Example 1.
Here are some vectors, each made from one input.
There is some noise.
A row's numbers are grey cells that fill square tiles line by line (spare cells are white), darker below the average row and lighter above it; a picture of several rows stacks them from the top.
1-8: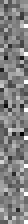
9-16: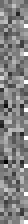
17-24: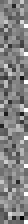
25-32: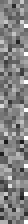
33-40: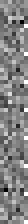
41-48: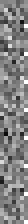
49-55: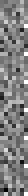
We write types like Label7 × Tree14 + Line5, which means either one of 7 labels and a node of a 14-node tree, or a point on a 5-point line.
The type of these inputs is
Line8 + Tree8.
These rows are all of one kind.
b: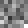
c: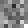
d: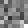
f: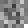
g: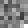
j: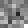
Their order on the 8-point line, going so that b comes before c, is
g, d, b, j, f, c.
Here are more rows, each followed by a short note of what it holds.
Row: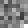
a point on an 8-point line
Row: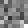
a point on an 8-point line
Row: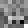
a node of an 8-node tree
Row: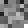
a node of an 8-node tree
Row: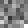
a point on an 8-point line
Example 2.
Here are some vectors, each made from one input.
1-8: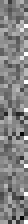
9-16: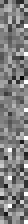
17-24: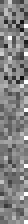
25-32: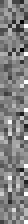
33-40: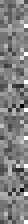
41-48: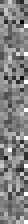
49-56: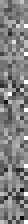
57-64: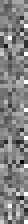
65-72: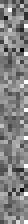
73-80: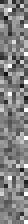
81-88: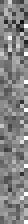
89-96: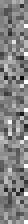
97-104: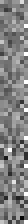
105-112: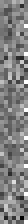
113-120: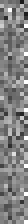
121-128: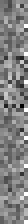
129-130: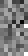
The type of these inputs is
Label12 + Line10.
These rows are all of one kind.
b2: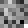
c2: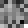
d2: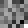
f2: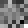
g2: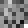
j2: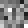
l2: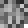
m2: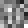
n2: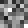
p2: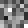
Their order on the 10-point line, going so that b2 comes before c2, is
b2, g2, d2, f2, c2, l2, m2, j2, p2, n2.
